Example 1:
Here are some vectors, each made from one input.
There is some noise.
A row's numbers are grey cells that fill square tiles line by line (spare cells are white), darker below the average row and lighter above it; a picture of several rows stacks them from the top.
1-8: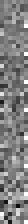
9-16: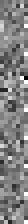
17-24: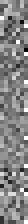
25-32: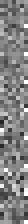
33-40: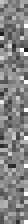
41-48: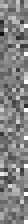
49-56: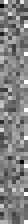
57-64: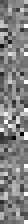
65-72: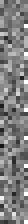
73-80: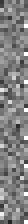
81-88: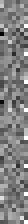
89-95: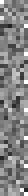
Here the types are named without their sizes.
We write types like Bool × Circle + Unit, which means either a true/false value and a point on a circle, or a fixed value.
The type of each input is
(Bool × Bool × Bool × Bool + Unit) × Line.
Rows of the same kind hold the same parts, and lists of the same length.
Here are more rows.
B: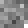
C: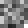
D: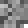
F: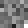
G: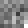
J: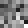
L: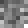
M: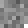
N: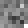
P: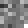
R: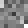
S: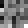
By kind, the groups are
B, C, D, F, G, L, M, N, P, R
J, S

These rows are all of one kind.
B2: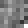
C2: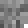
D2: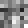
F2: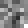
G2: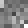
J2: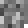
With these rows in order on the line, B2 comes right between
C2 and F2.
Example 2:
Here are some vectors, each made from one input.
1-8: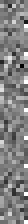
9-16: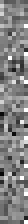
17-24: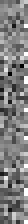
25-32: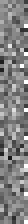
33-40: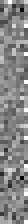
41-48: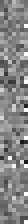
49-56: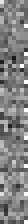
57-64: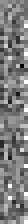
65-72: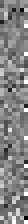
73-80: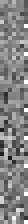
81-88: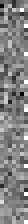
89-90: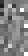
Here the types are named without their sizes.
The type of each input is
Bool × Bool × Bool × Bool + Line.
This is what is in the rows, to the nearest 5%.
About 25% of them hold a point on a line. The rest hold four true/false values.
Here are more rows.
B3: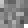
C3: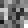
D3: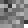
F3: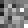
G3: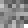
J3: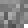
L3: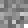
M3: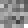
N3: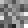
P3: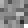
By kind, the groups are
B3, D3, G3, J3, L3, M3, N3, P3
C3, F3

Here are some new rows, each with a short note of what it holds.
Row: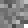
four true/false values
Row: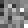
a point on a line
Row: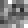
a point on a line
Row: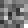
a point on a line
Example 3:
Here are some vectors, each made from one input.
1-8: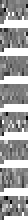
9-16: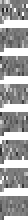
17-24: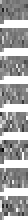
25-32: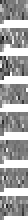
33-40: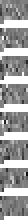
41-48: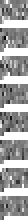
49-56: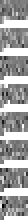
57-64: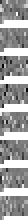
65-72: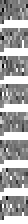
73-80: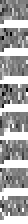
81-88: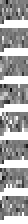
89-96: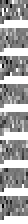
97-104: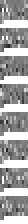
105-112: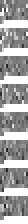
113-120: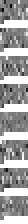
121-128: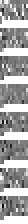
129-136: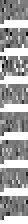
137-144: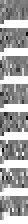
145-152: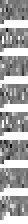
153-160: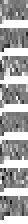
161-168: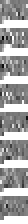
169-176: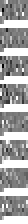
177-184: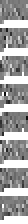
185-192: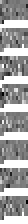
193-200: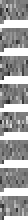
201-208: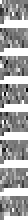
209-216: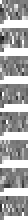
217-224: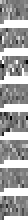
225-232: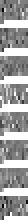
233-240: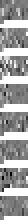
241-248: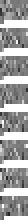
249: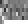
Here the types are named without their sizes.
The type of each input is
(Bool × Bool × Bool × Bool + Unit) × Line.
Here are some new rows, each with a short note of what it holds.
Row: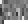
a point on a line and four true/false values
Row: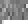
a point on a line and four true/false values
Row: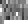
a point on a line and four true/false values
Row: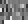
a point on a line and four true/false values
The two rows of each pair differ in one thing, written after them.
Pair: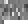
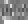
the place on the line
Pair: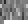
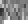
one of the four true/false values
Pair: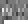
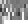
one of the four true/false values
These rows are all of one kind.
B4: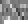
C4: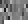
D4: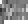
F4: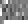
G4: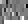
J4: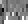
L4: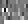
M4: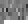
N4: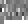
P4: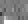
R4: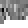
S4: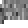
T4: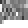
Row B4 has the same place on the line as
P4 and T4.
